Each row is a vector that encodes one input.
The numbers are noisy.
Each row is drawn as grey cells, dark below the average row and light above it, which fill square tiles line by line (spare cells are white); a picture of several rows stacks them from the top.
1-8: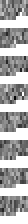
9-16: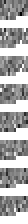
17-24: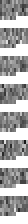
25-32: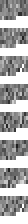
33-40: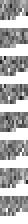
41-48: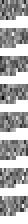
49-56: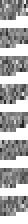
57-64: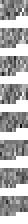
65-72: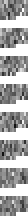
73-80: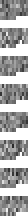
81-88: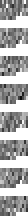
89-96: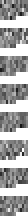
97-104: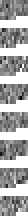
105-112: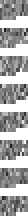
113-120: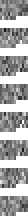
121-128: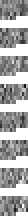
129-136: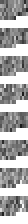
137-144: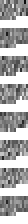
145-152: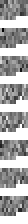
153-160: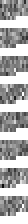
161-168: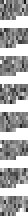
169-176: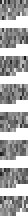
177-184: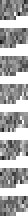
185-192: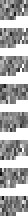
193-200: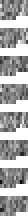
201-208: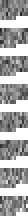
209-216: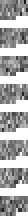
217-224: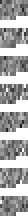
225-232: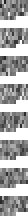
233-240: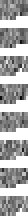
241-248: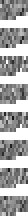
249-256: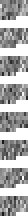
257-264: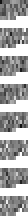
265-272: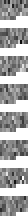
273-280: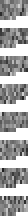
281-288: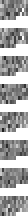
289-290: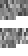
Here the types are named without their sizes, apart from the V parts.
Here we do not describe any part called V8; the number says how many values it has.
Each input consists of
a label, a true/false value and a value of V8, together with either a label, or a point on a line.
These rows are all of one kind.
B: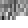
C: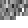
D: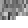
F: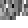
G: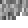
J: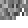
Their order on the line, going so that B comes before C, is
B, D, G, F, J, C.
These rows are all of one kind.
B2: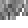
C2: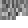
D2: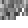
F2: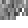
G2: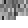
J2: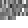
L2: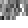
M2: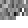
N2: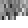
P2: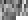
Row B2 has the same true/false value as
J2 and N2.
